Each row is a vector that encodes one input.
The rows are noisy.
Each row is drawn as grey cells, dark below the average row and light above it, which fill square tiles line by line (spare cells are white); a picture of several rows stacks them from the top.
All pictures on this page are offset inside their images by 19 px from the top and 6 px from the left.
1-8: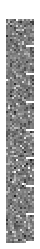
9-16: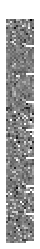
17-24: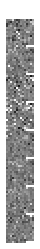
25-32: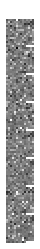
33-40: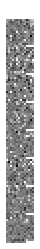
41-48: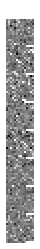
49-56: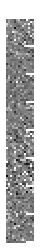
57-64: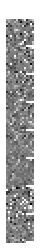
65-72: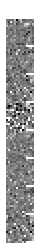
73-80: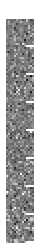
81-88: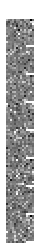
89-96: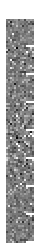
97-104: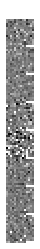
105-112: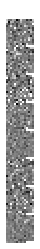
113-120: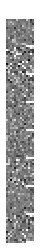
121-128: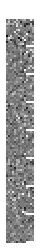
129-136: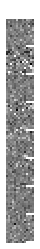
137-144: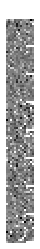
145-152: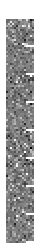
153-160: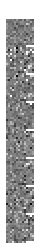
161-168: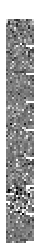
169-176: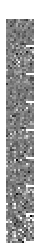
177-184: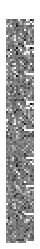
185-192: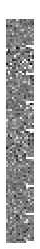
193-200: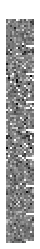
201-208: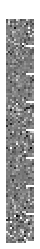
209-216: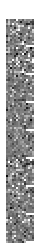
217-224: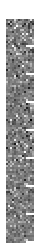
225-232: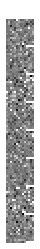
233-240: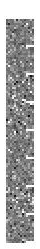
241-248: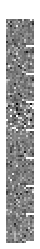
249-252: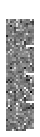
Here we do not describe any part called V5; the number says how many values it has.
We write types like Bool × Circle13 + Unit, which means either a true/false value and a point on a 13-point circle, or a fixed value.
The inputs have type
List2(Bool × (Circle6 + V5)).
